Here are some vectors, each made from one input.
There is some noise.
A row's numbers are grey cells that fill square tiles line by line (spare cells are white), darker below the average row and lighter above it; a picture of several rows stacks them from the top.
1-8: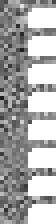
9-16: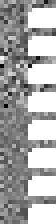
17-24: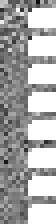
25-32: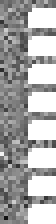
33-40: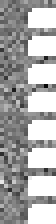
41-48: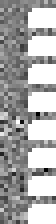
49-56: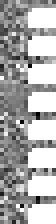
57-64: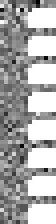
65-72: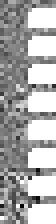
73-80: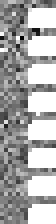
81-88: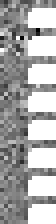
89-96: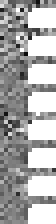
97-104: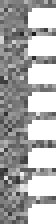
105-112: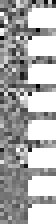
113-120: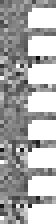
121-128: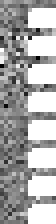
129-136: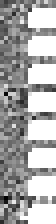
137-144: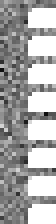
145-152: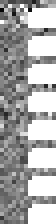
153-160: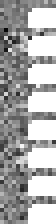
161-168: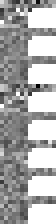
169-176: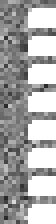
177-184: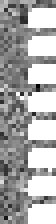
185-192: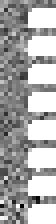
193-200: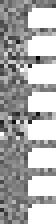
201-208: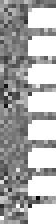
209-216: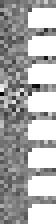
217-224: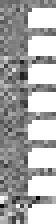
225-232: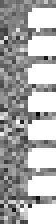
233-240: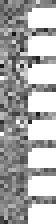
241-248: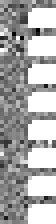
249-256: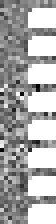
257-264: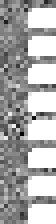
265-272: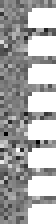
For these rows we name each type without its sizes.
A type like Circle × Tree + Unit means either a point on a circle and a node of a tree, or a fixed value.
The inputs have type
Label + Line + Tree.
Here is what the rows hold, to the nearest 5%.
About 15% of them hold a label. About 50% of them hold a point on a line. The rest hold a node of a tree.
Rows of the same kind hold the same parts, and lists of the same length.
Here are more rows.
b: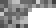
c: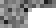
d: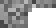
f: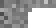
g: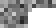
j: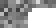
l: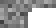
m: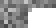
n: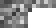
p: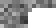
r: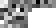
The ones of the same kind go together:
b, c, j
d, f, g, l, m, n, p
r

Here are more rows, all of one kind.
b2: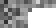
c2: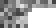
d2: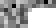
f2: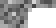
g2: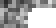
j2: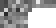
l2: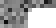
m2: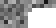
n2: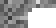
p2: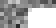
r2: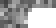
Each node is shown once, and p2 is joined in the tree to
c2 and f2.
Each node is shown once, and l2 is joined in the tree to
r2.
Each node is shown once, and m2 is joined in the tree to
b2.
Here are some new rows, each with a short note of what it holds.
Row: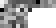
a label
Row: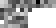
a label
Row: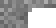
a point on a line
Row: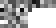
a label
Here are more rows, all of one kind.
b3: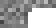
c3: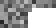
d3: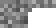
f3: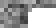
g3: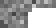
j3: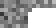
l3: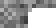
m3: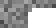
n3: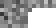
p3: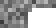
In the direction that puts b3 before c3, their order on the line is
l3, j3, n3, g3, m3, p3, b3, d3, c3, f3.
